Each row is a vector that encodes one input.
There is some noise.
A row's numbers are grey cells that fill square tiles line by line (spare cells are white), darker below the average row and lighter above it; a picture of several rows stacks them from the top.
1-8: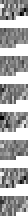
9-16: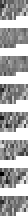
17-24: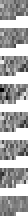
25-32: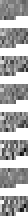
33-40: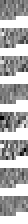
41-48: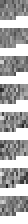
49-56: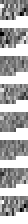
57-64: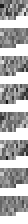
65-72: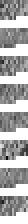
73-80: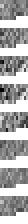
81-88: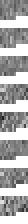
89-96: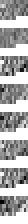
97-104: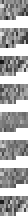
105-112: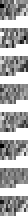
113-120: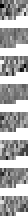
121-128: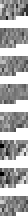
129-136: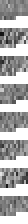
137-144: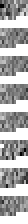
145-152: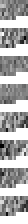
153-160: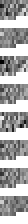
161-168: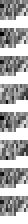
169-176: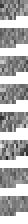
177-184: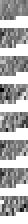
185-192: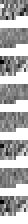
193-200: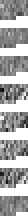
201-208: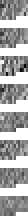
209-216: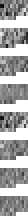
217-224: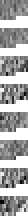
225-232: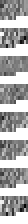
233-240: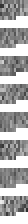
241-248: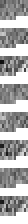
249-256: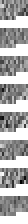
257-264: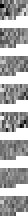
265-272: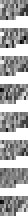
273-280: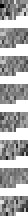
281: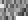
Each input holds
a point on a 12-point line.
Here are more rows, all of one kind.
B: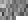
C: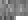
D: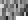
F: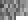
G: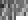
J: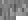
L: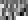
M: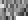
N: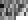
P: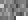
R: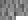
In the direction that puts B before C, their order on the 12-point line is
L, D, M, B, P, C, J, R, F, G, N.
